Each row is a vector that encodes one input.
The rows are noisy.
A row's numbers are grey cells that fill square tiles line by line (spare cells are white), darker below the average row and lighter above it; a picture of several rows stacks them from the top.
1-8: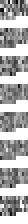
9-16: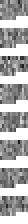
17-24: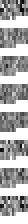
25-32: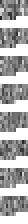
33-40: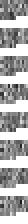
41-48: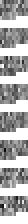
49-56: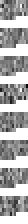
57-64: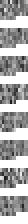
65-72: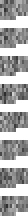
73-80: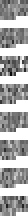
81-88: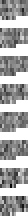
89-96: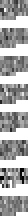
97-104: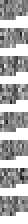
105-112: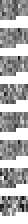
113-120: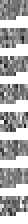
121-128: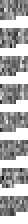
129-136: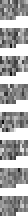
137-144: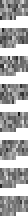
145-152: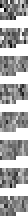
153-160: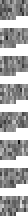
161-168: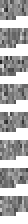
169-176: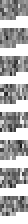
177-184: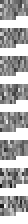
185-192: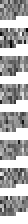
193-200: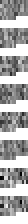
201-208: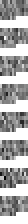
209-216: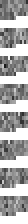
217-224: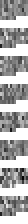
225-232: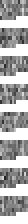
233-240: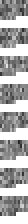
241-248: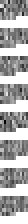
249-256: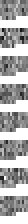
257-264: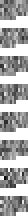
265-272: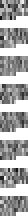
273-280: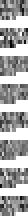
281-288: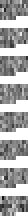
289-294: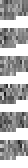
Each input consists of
either one of 6 labels and three true/false values, or a point on a 10-point line.
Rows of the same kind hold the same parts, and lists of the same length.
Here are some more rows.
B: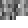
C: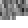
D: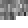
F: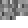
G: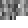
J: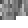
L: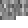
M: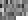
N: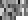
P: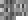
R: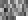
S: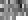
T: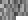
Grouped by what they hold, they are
B, F, G, J, L, N, S, T
C, D, M, P, R

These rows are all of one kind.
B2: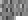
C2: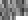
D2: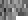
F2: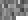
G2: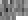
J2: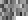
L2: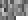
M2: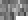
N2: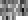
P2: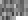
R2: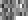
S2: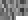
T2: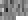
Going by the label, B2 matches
J2, P2 and R2.
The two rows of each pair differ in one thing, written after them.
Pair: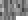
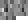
the label
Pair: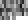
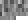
one of the three true/false values
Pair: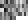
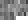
the label
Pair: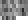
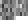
the label
